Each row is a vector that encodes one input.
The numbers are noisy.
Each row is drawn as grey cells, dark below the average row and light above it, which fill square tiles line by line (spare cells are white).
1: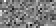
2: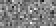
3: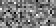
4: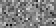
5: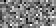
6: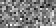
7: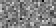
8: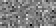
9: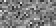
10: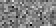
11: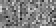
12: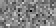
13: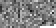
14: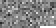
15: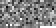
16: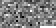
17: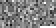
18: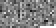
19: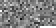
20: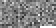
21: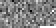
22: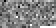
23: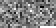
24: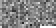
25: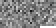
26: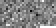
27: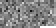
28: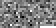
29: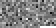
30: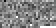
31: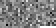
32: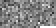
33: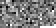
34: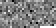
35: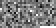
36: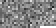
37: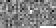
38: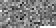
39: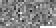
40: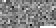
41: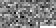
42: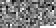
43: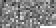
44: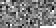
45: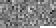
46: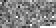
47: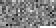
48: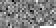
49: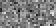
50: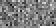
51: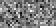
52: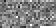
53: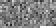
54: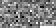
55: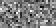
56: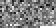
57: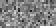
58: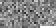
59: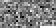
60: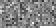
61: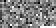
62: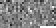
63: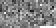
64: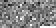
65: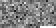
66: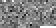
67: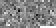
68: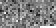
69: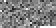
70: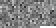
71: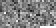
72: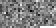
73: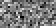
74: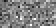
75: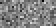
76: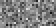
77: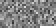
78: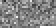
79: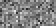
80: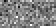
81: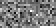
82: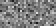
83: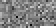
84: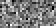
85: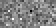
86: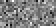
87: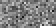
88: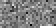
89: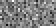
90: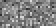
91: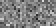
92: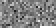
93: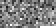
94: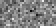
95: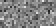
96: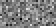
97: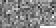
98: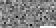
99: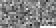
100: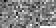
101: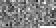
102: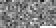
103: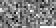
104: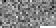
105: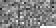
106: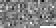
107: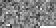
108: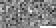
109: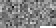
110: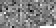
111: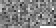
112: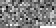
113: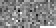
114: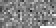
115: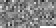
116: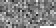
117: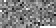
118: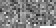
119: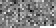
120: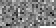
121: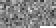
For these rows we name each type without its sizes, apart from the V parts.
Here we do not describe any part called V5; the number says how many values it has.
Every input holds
a point on a line and a true/false value, together with a list of values of V5.
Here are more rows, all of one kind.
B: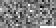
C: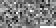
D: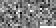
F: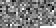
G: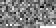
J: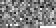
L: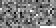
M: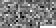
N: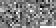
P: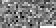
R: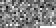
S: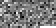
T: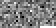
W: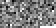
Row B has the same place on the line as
C, D and N.
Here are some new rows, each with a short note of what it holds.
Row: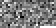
a point on a line and a true/false value, together with the empty list
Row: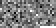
a point on a line and a true/false value, together with the empty list
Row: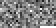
a point on a line and a true/false value, together with the empty list
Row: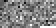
a point on a line and a true/false value, together with a list of two items
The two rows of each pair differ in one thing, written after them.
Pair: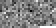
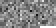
the place on the line
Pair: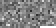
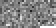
the value of V5 in item 1 of the list
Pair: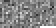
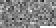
the true/false value
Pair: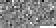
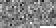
the value of V5 in item 2 of the list
